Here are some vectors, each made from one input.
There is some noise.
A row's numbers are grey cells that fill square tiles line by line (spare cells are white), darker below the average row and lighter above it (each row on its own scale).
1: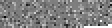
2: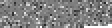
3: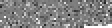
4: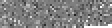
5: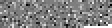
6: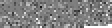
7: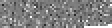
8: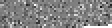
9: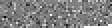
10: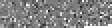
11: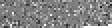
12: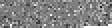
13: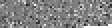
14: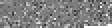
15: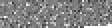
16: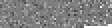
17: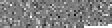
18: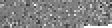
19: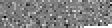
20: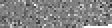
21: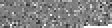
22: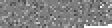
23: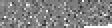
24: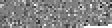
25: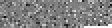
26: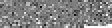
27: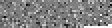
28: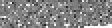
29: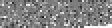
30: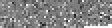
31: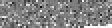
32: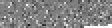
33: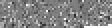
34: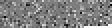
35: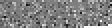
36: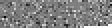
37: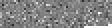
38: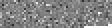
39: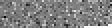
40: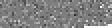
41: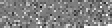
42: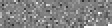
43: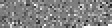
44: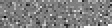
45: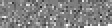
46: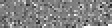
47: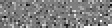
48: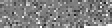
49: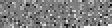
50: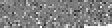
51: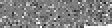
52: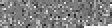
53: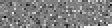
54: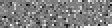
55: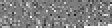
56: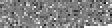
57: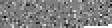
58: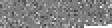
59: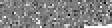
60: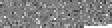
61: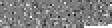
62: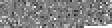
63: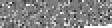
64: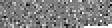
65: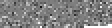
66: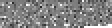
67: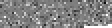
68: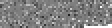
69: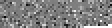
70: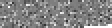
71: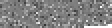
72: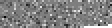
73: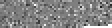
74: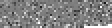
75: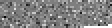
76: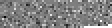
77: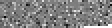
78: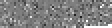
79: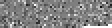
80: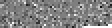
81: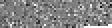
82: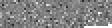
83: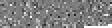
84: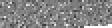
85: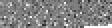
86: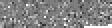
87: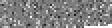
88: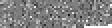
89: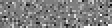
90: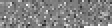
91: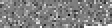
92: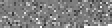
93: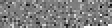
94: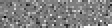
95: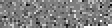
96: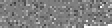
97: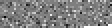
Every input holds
a list of up to two items, each a point on a 4-point line and a true/false value.
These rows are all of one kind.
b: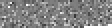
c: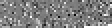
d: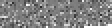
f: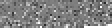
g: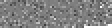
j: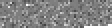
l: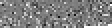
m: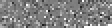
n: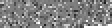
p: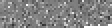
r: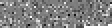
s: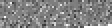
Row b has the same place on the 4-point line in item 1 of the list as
d, g and j.
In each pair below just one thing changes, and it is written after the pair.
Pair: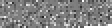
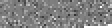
the true/false value in item 1 of the list
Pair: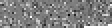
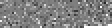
the true/false value in item 2 of the list
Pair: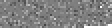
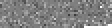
the place on the 4-point line in item 2 of the list
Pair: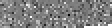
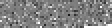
the true/false value in item 2 of the list
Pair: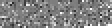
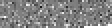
the place on the 4-point line in item 1 of the list
